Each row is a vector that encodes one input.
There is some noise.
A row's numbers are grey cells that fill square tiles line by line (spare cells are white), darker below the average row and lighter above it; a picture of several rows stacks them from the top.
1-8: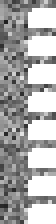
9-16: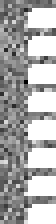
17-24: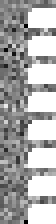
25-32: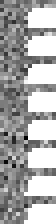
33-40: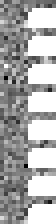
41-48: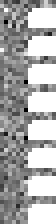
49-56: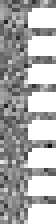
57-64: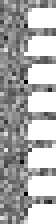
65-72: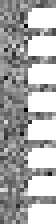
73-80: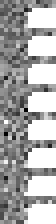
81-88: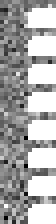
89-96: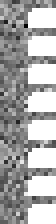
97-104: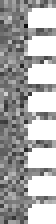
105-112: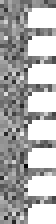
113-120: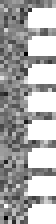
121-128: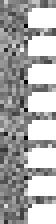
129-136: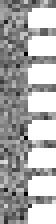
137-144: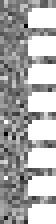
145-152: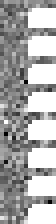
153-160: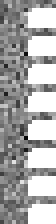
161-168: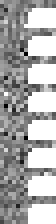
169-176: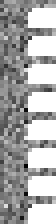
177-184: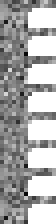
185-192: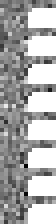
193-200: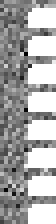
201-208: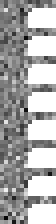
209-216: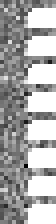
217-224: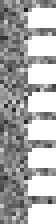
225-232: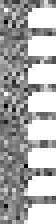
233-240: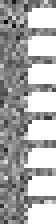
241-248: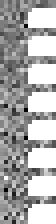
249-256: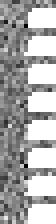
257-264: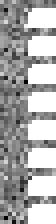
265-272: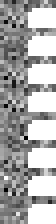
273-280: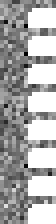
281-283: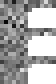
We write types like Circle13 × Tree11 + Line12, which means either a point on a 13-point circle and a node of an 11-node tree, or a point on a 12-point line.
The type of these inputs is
Label5 × List2(Circle10).
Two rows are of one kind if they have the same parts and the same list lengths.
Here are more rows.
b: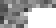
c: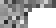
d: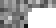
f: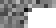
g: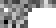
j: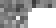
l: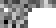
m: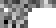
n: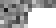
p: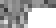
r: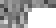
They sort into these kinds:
b, d, n, p, r
c, g, l, m
f, j

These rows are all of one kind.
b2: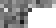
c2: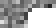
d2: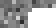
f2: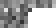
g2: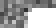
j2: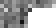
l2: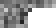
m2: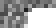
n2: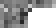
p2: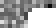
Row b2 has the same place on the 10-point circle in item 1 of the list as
c2, j2 and n2.
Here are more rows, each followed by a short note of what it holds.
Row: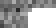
one of 5 labels, together with a list of one item
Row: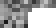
one of 5 labels, together with the empty list
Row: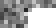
one of 5 labels, together with a list of one item
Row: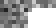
one of 5 labels, together with a list of one item
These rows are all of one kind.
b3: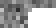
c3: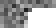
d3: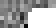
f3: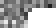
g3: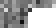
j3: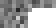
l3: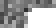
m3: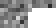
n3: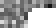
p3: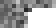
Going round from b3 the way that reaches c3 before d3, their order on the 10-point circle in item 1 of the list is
b3, c3, g3, p3, n3, f3, l3, m3, j3, d3.
